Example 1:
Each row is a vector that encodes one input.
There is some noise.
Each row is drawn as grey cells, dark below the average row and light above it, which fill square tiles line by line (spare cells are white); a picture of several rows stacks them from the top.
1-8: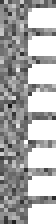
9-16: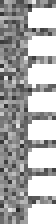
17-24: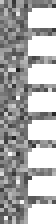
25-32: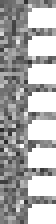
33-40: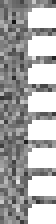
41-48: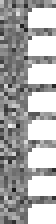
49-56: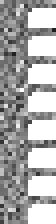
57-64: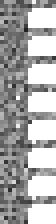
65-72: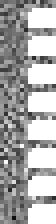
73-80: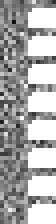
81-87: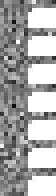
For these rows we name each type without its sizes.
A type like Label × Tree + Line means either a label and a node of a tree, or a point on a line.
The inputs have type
Bool × Line + Tree.
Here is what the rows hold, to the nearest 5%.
About 50% of them hold a point on a line and a true/false value. The rest hold a node of a tree.
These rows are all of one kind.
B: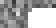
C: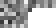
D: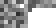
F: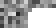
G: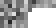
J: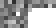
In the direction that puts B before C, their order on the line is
J, D, B, F, G, C.
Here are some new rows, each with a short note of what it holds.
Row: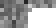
a node of a tree
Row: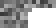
a node of a tree
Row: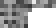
a node of a tree
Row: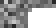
a node of a tree
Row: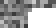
a node of a tree
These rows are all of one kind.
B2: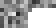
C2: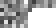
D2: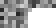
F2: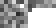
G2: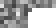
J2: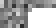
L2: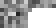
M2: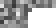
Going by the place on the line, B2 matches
J2 and L2.
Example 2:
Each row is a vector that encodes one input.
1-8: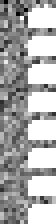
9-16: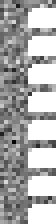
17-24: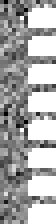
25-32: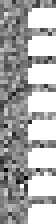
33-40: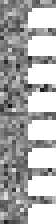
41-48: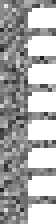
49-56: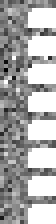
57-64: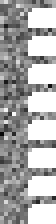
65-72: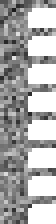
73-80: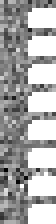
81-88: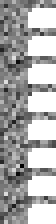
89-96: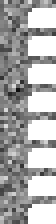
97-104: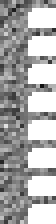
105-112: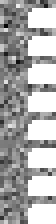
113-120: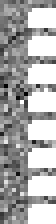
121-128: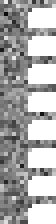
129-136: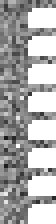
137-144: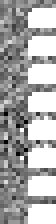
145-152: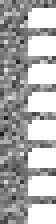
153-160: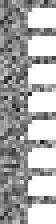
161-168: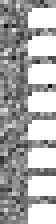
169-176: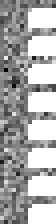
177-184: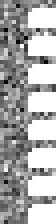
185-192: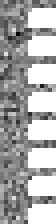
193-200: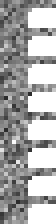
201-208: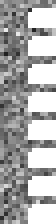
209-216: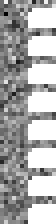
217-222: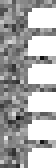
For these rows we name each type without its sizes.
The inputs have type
List(Line).
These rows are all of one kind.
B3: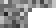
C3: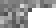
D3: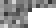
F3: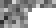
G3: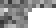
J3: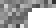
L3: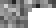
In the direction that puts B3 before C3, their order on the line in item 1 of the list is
B3, C3, J3, L3, G3, F3, D3.
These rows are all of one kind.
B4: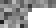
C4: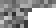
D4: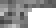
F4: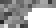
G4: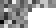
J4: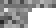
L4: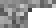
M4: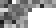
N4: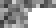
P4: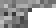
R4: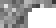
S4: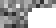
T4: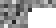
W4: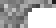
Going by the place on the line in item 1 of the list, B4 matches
F4, G4, M4 and N4.
